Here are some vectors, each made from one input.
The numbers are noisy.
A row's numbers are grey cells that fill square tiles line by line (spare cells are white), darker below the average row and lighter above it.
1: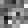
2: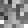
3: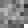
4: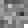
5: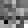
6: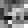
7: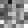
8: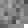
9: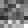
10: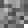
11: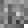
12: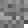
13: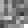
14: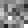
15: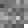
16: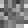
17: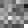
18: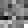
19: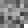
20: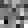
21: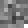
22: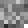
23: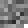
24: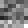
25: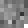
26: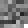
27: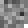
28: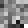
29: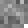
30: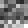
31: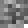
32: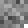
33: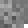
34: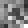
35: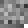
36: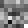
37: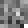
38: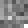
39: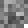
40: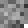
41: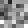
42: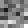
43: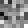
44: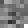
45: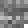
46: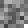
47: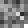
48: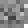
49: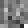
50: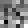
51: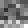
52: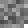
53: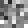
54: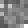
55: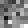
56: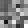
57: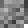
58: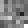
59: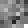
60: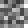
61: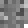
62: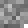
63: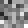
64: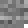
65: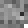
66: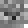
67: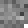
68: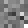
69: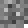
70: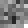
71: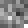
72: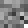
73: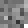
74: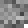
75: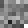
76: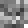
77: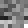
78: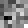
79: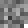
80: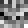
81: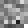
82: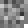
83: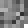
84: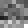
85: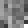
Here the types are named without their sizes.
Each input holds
either a label, or a node of a tree and a true/false value.
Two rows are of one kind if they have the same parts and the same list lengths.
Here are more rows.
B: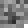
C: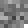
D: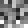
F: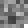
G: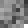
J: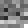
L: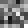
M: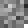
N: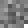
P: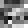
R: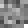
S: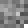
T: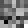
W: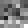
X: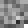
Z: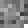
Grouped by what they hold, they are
B, C, F, G, L, M, N, R, S, X, Z
D, J, P, T, W

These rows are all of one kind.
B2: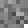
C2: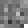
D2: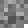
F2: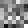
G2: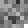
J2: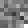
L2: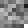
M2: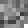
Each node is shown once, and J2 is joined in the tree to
B2.
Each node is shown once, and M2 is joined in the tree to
C2.
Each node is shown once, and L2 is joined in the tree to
C2.
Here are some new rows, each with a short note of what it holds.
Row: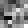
a label
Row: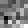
a label
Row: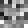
a label
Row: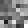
a label
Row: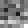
a label
